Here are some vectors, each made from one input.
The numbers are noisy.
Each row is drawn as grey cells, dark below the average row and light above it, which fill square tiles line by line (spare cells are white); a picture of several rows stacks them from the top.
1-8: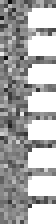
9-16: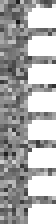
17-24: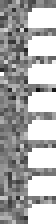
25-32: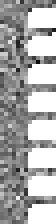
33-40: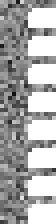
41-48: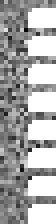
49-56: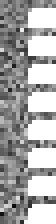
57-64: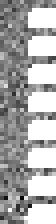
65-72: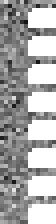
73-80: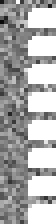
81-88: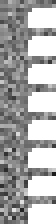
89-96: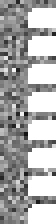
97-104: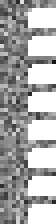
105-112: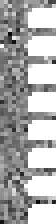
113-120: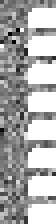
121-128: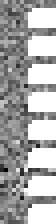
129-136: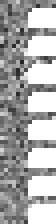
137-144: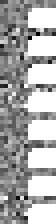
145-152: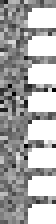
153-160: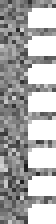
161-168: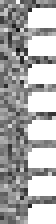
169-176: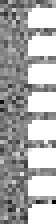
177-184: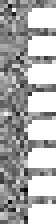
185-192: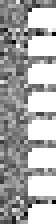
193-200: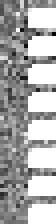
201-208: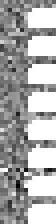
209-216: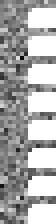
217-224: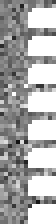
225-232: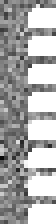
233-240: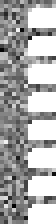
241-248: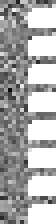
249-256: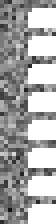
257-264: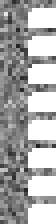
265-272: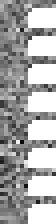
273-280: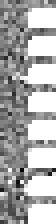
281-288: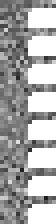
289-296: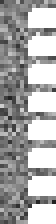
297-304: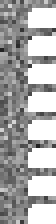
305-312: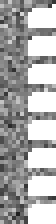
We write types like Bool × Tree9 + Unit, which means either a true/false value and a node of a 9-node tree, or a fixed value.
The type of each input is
Bool × Circle5 + Tree9.
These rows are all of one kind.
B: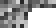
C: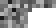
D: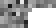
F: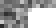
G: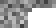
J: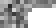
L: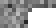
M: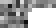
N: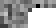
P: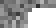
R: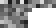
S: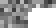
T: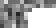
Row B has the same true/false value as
C, F and S.
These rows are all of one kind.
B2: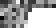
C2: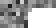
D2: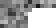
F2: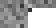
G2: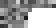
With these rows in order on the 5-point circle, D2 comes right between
B2 and G2.
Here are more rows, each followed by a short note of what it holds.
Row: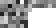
a point on a 5-point circle and a true/false value
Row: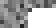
a point on a 5-point circle and a true/false value
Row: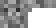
a node of a 9-node tree
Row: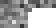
a point on a 5-point circle and a true/false value
